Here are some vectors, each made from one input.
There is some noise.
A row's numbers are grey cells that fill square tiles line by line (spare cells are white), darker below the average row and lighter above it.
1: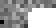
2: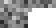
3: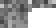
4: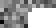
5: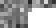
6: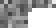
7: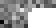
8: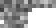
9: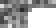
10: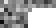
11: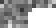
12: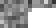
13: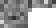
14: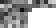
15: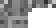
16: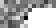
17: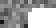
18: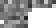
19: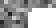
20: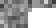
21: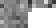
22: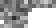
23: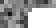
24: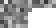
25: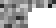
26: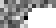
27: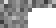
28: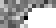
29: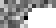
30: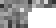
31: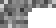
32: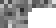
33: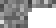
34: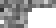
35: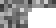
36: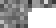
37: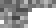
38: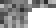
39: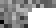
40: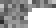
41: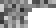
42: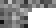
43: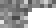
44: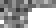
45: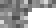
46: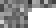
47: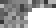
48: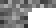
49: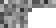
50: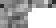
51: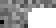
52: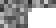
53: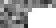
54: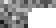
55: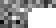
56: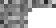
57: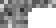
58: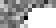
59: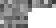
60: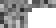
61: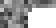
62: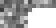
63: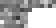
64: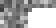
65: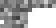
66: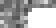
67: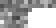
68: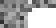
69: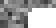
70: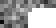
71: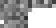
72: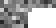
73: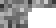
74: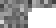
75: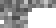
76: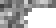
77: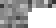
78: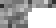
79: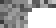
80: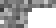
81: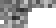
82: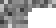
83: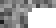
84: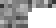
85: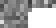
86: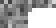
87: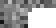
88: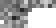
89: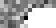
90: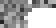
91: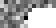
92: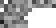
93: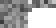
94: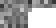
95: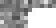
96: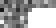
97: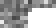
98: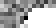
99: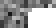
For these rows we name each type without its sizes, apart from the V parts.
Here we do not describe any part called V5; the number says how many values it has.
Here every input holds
a list of items, each a true/false value and a value of V5.
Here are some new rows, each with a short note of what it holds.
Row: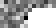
the empty list
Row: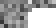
a list of two items
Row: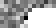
the empty list
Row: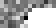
the empty list
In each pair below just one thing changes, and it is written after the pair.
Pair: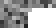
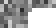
the true/false value in item 1 of the list
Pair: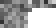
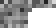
the true/false value in item 2 of the list
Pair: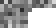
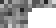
the value of V5 in item 2 of the list
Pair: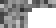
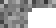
the true/false value in item 2 of the list
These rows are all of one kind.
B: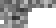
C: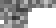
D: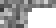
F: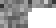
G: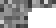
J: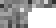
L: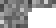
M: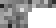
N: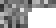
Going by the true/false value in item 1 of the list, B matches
C and D.
